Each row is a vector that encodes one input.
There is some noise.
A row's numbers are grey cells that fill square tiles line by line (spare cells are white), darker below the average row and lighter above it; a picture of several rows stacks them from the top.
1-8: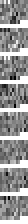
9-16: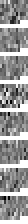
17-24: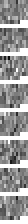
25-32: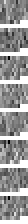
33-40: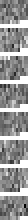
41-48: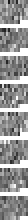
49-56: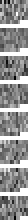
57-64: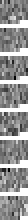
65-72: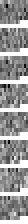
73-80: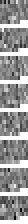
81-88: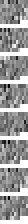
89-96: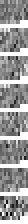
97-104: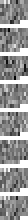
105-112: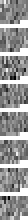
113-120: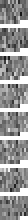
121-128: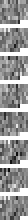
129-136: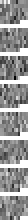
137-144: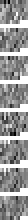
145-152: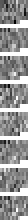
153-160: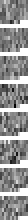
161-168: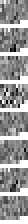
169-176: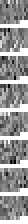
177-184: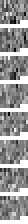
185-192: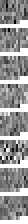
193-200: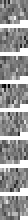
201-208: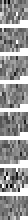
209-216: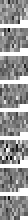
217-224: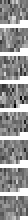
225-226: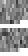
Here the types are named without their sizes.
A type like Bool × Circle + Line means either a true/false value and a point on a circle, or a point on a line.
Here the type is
List(Line).
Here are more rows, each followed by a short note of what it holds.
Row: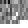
a list of two items
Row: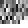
the empty list
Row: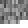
a list of two items
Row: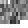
a list of one item
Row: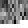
a list of two items
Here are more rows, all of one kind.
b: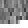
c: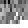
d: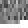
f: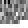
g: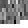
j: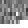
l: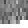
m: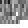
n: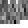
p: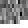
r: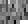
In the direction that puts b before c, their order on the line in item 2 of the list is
b, r, l, n, d, g, p, c, m, j, f.
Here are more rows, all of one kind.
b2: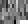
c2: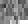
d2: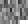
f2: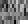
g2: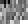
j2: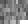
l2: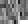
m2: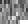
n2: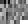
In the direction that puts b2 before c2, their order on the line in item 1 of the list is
f2, b2, l2, d2, c2, j2, m2, n2, g2.
